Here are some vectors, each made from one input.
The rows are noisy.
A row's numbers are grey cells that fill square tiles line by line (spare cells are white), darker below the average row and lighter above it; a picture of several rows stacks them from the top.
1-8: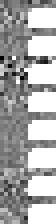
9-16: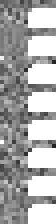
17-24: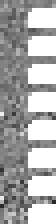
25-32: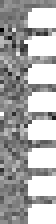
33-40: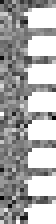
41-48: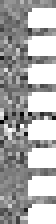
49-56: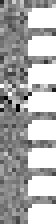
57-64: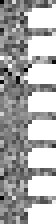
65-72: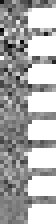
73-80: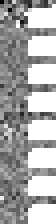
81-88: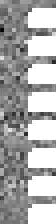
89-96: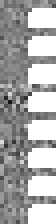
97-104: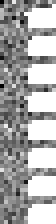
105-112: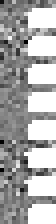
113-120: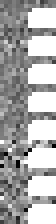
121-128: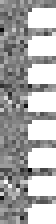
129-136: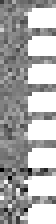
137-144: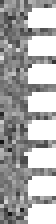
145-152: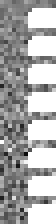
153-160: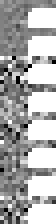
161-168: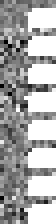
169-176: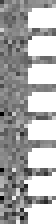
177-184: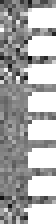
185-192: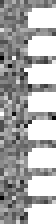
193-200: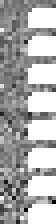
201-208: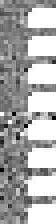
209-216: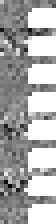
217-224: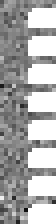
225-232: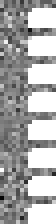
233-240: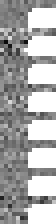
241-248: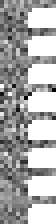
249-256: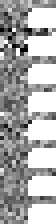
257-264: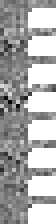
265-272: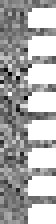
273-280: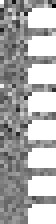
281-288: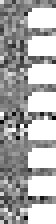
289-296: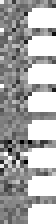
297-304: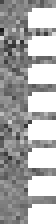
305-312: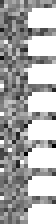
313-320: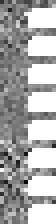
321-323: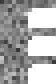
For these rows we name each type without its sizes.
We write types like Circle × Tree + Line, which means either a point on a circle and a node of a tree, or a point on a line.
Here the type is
(Bool × Bool × Bool × Bool + Unit) × Label × (Label + Line).
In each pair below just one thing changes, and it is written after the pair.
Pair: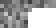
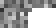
the label
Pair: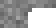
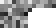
the place on the line
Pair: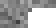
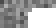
one of the four true/false values
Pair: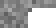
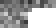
one of the four true/false values
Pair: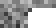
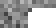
one of the four true/false values
